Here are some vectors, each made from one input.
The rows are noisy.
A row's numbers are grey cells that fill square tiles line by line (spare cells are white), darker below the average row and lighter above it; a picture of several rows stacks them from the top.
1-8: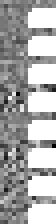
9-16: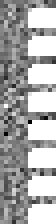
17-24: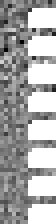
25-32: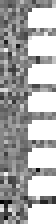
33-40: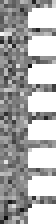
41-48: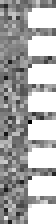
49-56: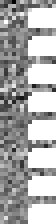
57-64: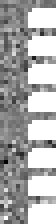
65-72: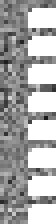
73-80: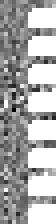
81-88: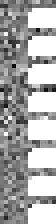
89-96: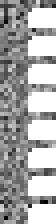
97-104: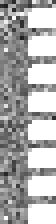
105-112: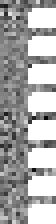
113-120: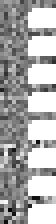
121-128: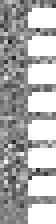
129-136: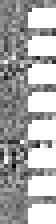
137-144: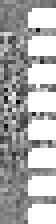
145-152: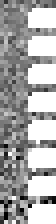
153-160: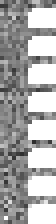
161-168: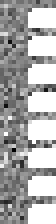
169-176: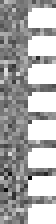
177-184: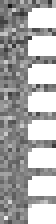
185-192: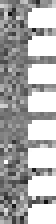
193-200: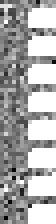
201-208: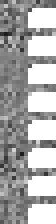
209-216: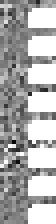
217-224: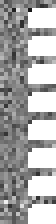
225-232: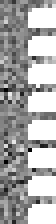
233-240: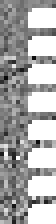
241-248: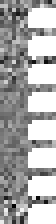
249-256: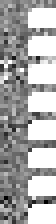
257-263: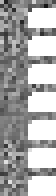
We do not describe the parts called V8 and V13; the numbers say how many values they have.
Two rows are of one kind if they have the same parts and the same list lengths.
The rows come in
2 kinds.
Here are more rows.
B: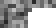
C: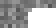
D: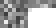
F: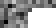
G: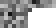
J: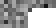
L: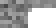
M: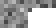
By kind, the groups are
B, C, D, F, M
G, J, L

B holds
one of 9 labels, a point on a 6-point line, a true/false value and a value of V8.
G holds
one of 9 labels, a point on a 6-point line and a value of V13.
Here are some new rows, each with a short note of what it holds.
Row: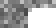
one of 9 labels, a point on a 6-point line and a value of V13
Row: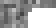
one of 9 labels, a point on a 6-point line and a value of V13
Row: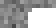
one of 9 labels, a point on a 6-point line and a value of V13
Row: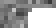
one of 9 labels, a point on a 6-point line and a value of V13
